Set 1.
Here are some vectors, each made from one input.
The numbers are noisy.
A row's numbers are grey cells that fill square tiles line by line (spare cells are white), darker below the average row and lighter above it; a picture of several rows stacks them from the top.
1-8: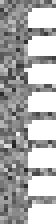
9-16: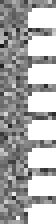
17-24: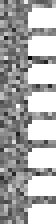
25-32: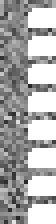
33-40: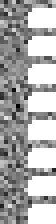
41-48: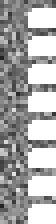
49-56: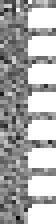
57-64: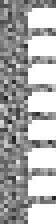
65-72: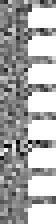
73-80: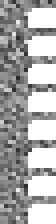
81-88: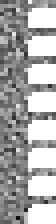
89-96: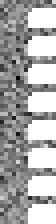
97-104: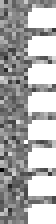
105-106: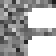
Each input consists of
four true/false values.
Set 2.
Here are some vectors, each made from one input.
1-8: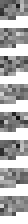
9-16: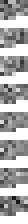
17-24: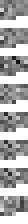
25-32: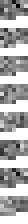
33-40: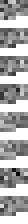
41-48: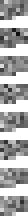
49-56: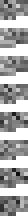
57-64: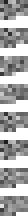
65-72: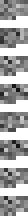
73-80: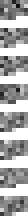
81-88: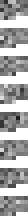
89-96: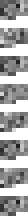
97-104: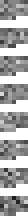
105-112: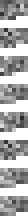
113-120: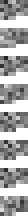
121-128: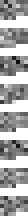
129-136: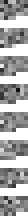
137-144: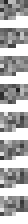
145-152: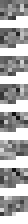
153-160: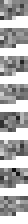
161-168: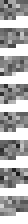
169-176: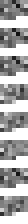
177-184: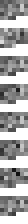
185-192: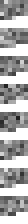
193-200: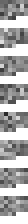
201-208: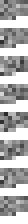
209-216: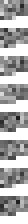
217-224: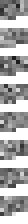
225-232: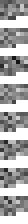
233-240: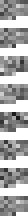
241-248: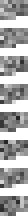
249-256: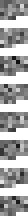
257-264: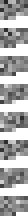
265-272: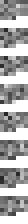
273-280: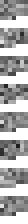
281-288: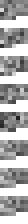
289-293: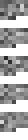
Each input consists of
a node of a 10-node tree.
